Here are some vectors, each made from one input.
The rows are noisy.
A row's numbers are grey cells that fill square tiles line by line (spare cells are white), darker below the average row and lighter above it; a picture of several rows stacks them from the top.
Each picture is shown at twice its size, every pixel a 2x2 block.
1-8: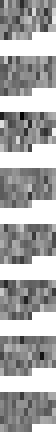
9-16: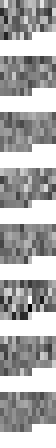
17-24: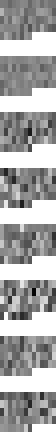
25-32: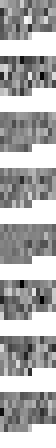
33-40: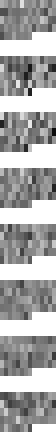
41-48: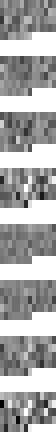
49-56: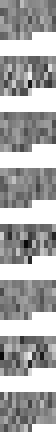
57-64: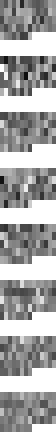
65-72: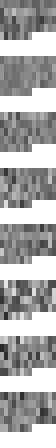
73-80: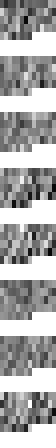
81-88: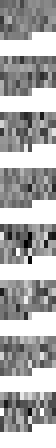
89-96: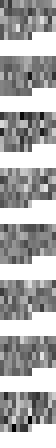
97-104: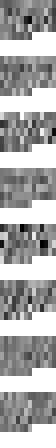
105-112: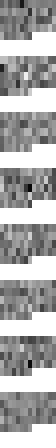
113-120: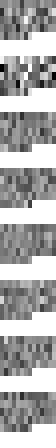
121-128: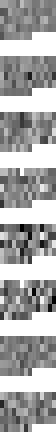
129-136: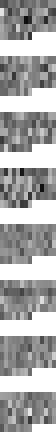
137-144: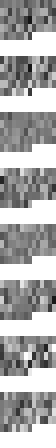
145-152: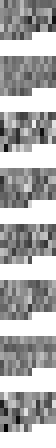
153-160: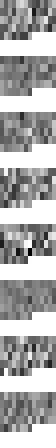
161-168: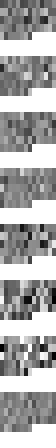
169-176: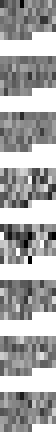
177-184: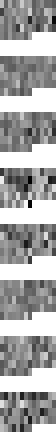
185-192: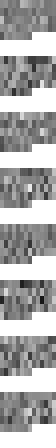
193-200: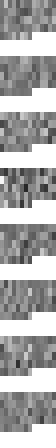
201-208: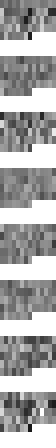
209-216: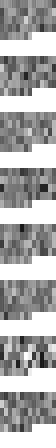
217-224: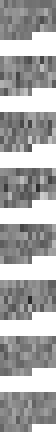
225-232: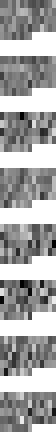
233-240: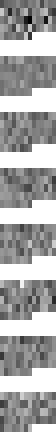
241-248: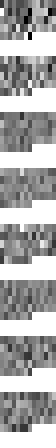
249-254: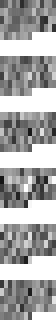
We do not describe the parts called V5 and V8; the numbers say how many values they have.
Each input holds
a value of V5 and a value of V8, together with either a point on a 6-point line, or a point on a 9-point line.
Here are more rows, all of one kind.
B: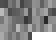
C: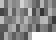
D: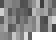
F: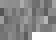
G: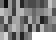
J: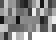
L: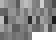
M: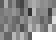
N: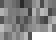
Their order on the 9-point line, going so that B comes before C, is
F, D, J, M, B, G, L, N, C.
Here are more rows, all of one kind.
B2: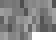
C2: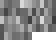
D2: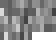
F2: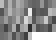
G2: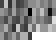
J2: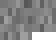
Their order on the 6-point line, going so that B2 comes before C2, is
G2, B2, F2, J2, D2, C2.
